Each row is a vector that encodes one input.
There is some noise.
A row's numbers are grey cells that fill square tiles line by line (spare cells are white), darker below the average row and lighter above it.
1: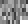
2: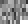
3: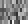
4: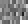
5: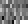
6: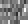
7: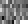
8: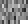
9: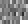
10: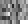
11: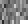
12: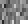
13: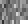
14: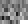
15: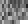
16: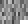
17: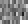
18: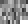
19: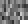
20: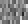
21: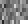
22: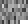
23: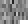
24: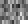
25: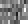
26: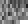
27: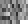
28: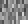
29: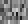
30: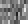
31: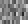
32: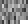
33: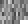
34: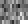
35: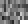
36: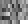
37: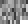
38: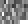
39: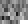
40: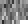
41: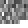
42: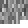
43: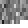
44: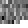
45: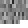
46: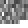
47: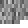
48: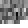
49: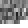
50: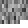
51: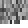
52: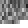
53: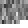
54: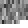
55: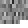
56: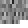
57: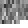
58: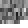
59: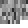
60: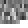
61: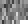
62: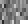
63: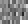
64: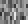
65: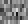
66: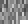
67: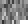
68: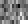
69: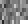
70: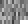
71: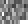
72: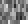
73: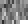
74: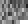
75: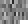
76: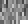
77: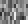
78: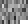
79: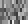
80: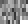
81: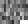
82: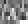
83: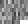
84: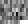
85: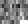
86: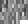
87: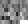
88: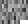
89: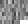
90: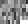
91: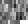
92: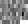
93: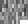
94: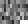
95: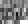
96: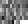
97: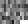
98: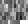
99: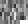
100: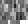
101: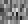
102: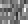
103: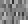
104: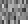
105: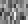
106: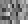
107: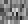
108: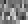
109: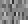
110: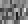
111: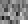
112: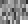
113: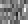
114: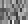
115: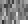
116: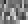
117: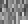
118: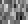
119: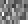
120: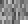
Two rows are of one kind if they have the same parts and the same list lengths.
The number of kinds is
2.
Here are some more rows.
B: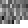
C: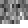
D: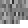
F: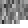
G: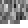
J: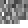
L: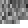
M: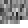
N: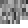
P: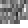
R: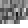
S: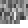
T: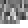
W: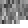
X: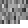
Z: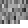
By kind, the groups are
B, C, G, J, L, M, P, R, S, T
D, F, N, W, X, Z

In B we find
a point on a 14-point circle.
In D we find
three true/false values.
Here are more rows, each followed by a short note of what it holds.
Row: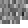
three true/false values
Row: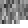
three true/false values
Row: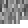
three true/false values
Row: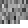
three true/false values
